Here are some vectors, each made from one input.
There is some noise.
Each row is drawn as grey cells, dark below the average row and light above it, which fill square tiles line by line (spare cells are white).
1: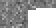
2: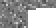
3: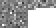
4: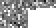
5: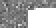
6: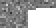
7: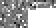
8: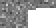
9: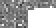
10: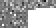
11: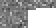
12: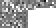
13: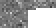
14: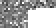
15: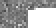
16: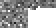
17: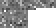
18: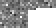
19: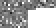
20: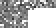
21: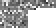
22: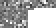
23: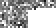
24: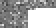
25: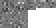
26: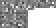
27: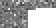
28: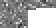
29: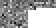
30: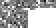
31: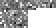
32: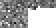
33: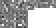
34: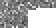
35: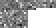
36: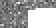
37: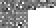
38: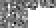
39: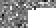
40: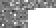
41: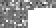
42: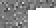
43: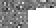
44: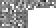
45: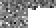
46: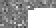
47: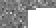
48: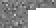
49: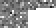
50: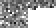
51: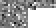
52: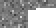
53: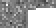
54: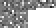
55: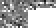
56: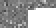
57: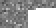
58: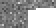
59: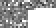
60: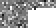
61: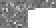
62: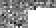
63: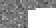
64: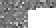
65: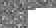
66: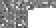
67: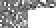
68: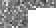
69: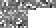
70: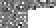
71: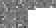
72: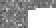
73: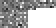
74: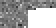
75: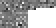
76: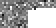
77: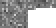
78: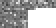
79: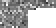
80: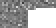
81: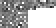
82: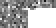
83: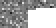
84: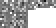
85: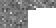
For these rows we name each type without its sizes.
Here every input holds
either a point on a line, or four true/false values.
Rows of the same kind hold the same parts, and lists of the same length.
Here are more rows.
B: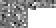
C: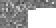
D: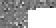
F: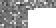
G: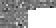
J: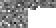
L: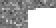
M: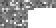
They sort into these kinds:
B, J
C, D, F, G, L, M

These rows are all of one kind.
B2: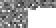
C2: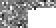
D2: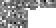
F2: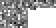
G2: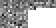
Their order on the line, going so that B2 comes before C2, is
B2, D2, F2, G2, C2.
